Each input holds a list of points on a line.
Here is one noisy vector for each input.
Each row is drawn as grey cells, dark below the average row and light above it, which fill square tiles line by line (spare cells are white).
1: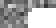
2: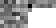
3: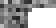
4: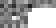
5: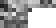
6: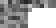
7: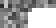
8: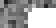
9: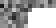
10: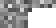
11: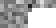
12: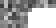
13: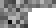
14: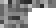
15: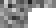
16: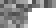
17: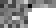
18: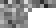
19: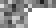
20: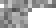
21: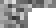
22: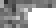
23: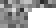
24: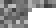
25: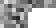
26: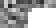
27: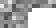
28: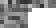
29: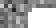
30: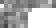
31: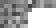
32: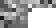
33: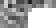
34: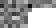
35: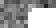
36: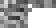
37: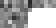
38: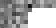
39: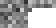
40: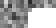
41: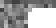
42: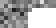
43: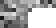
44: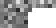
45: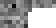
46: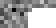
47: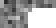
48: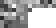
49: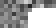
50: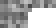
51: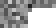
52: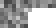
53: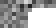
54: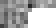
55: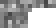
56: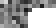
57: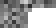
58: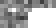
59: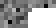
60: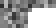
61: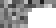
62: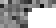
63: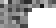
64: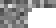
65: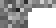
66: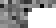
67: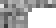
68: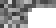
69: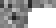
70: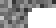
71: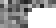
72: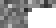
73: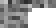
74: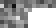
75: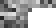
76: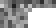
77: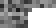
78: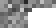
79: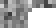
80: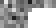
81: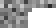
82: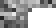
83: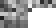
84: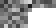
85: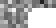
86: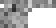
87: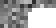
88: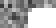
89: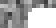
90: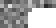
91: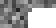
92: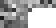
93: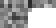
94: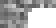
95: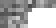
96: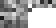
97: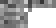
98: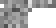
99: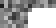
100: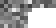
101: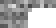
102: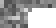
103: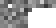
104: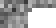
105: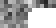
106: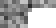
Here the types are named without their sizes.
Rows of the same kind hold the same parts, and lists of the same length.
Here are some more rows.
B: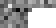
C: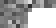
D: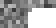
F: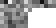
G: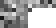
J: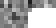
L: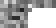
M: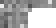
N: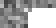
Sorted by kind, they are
B, C, D, M
F, N
G
J, L

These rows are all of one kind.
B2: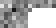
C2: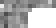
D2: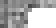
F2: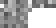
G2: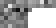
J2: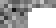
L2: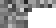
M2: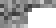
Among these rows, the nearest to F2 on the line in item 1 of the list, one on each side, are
B2 and C2.
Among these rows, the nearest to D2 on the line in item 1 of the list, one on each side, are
C2 and M2.
